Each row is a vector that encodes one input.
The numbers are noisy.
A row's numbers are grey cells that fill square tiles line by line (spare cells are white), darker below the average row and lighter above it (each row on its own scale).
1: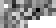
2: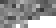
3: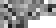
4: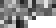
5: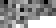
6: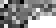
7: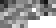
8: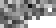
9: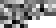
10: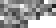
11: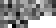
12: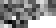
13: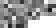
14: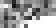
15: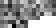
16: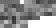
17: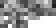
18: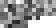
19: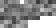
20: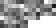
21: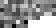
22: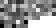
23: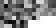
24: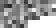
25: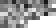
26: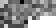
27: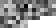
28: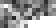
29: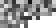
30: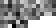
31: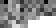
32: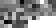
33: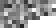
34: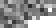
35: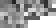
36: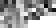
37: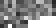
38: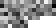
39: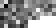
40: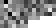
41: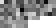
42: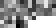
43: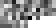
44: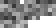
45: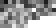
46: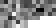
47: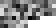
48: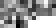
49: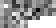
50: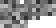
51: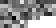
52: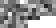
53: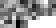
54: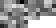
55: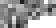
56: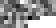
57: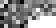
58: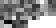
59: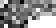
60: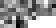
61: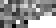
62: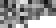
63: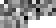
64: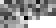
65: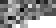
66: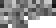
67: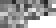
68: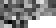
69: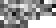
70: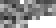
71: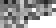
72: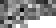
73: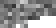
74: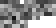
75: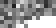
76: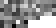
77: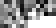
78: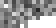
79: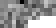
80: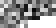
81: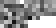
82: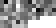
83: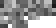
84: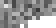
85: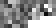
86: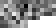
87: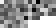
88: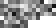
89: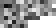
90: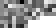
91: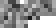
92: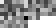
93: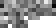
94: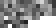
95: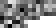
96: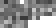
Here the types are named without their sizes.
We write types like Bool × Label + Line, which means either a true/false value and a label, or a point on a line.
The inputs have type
Bool × Bool × Bool + Label × (Tree + Unit).
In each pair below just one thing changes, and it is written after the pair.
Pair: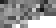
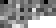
the node of the tree
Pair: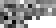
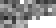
the label
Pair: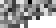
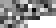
the node of the tree
